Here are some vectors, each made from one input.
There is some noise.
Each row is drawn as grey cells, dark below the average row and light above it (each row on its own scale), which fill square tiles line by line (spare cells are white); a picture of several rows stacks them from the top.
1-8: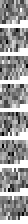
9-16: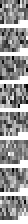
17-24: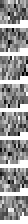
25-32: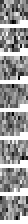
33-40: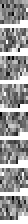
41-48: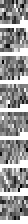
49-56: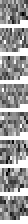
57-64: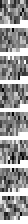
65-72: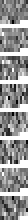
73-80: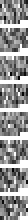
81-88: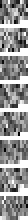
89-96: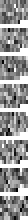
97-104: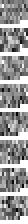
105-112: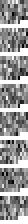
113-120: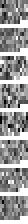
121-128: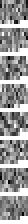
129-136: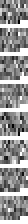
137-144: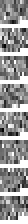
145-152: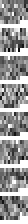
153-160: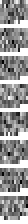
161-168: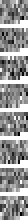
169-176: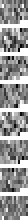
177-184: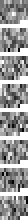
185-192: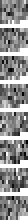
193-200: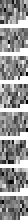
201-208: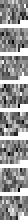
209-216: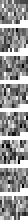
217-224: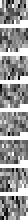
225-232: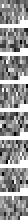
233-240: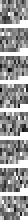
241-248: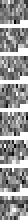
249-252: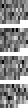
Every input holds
a list of up to two points on an 11-point circle.
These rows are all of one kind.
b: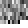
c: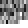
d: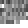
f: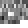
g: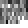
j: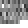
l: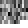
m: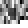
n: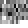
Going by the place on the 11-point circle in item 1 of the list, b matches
d and f.
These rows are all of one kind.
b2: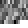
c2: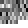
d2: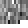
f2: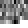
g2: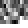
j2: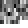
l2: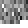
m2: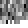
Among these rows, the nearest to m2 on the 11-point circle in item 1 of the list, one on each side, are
c2 and f2.
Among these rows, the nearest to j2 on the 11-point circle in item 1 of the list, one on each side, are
b2 and g2.
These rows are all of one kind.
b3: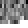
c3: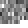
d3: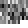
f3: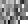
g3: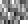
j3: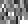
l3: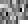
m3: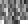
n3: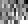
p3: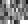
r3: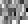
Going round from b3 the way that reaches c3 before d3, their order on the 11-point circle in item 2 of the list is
b3, r3, g3, l3, c3, j3, f3, p3, d3, m3, n3.
